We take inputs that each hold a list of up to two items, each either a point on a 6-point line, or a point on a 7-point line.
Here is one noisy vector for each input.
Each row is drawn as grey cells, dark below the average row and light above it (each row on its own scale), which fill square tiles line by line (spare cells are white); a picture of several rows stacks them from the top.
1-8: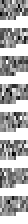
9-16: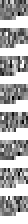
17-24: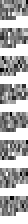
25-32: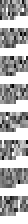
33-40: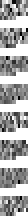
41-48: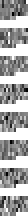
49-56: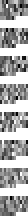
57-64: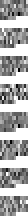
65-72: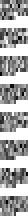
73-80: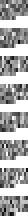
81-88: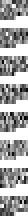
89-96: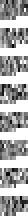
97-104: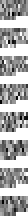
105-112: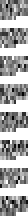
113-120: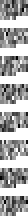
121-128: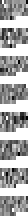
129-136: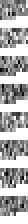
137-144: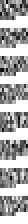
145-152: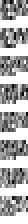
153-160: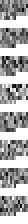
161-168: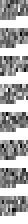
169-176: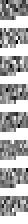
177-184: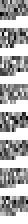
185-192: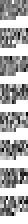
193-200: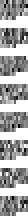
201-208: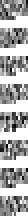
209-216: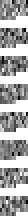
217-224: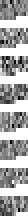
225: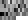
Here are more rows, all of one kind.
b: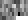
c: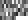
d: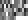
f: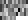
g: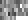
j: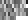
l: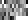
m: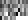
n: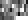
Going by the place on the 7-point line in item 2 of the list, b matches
f and n.
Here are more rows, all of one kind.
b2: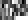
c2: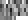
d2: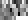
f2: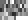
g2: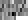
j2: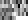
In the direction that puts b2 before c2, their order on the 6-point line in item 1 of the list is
b2, f2, g2, j2, d2, c2.
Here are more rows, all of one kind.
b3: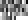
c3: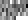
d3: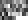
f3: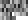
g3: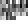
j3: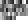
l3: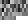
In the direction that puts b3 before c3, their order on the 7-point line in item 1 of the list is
j3, b3, d3, c3, l3, g3, f3.
